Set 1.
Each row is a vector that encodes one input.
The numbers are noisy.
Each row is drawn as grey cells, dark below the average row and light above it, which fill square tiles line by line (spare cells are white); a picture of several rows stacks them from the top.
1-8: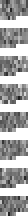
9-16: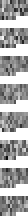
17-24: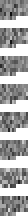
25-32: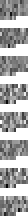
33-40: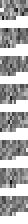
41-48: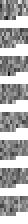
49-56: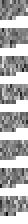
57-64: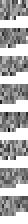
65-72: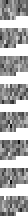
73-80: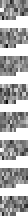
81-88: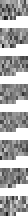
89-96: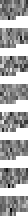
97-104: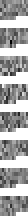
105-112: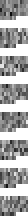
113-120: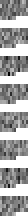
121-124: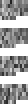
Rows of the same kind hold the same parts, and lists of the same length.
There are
2 kinds of row.
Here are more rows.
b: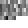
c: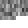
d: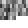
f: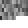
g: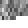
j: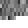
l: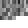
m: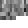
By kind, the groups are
b, d, g, m
c, f, j, l

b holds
a point on a 5-point line, a point on a 6-point line and a true/false value.
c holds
a point on each of two 9-point lines.
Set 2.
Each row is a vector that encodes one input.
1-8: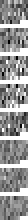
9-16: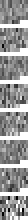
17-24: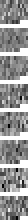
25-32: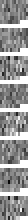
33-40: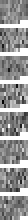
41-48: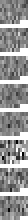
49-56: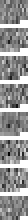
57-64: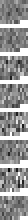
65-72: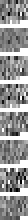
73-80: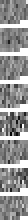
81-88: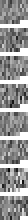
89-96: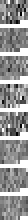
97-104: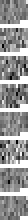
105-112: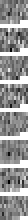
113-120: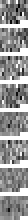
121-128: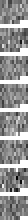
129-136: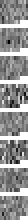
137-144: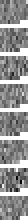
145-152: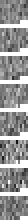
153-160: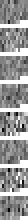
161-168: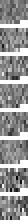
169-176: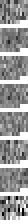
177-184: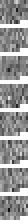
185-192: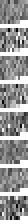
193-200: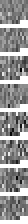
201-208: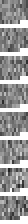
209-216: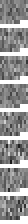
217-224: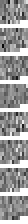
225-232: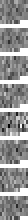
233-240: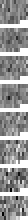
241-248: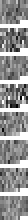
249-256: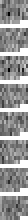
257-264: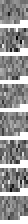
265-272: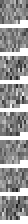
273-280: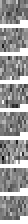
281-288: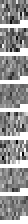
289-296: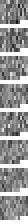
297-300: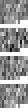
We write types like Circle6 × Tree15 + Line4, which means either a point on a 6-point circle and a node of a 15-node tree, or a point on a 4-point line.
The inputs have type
Circle15 + Line7 + Line8.
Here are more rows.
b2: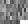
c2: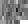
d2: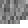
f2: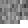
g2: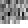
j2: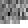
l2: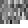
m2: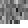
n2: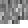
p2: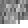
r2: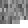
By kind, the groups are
b2, f2, l2, n2, p2, r2
c2, g2, j2, m2
d2

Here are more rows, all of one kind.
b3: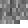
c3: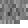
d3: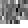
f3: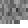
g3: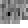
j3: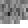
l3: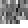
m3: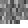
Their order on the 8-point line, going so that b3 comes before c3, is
b3, m3, c3, f3, j3, d3, g3, l3.
